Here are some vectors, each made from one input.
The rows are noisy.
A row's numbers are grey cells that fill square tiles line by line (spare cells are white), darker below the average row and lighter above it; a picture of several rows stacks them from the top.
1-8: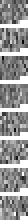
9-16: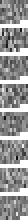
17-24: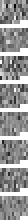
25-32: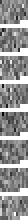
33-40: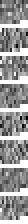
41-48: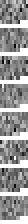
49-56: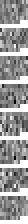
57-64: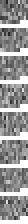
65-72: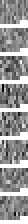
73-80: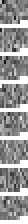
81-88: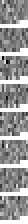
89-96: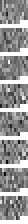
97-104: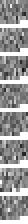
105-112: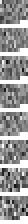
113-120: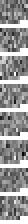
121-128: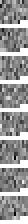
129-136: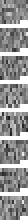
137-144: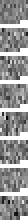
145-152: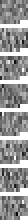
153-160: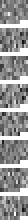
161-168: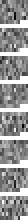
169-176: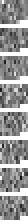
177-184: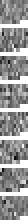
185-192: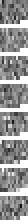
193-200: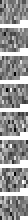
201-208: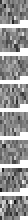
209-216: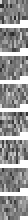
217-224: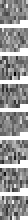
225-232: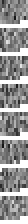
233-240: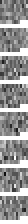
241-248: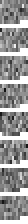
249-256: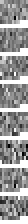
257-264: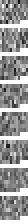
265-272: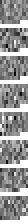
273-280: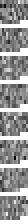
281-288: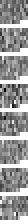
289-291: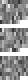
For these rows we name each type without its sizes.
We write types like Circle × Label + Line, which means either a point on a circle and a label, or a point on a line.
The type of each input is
(Bool × Bool × Bool × Bool + Line) × (Tree + Unit).
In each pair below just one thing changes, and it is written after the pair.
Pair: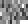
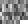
the place on the line
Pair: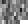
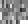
the place on the line
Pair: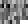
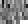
the node of the tree
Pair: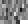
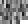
the place on the line
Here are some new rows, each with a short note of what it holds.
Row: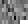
a node of a tree and four true/false values
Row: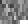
four true/false values
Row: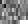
four true/false values
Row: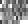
a point on a line
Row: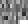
a point on a line
